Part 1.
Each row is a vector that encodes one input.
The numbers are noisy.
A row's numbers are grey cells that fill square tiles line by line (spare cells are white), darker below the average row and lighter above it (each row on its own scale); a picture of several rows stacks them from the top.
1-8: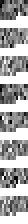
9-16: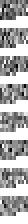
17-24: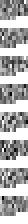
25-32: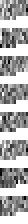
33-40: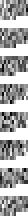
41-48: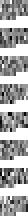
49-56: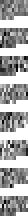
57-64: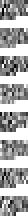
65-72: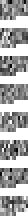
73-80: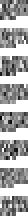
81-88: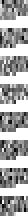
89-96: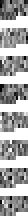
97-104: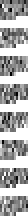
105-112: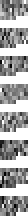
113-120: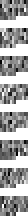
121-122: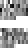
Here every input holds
a true/false value, together with either a node of an 11-node tree, or a node of a 12-node tree.
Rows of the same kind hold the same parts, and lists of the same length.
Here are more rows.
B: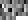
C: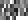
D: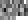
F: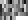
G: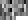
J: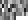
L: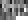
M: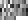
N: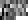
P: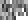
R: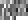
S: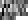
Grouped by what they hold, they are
B, C, F, G, J, L, M, R
D, N, P, S

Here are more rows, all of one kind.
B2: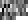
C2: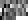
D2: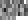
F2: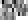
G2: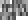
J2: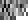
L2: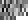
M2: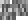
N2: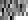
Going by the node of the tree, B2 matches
G2 and M2.
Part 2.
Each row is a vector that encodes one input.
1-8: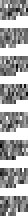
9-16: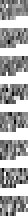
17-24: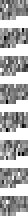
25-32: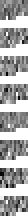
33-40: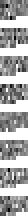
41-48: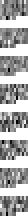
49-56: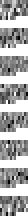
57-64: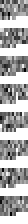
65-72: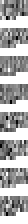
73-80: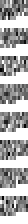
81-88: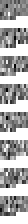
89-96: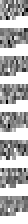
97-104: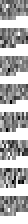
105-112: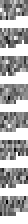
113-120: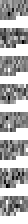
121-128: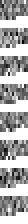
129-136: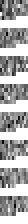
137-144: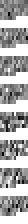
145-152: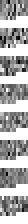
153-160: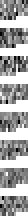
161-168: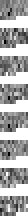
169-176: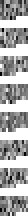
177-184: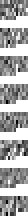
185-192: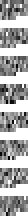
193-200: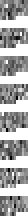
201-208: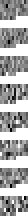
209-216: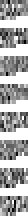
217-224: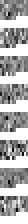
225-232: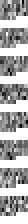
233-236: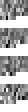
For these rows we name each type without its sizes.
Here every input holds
a label and a node of each of two trees.
